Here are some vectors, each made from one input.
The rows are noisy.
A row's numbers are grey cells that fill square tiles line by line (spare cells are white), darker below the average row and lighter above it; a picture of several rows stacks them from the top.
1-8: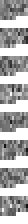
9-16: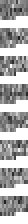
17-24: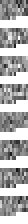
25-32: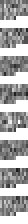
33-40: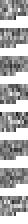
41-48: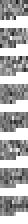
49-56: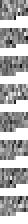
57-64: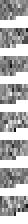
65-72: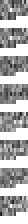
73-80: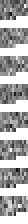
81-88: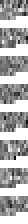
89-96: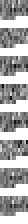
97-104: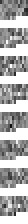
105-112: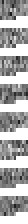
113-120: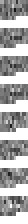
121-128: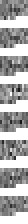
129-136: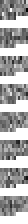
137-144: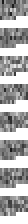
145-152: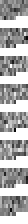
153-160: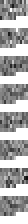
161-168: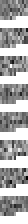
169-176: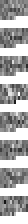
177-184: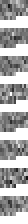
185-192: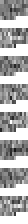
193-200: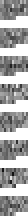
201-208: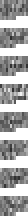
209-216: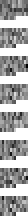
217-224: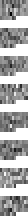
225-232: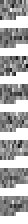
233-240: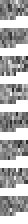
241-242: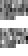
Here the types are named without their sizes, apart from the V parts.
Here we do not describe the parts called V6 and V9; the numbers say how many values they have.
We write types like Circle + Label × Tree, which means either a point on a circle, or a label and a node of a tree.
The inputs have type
(Bool × V6 + V9) × Line.
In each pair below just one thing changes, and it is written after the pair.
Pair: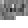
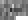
the value of V6
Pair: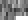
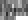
the true/false value
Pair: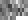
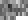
the true/false value
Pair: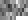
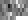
the value of V6
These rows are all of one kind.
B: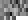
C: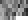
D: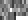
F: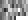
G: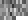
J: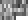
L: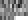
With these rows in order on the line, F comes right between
G and L.
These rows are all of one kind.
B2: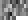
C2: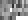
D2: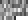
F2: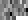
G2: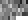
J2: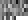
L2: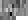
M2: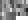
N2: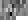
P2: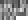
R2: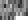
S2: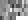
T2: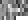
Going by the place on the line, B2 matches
G2 and R2.
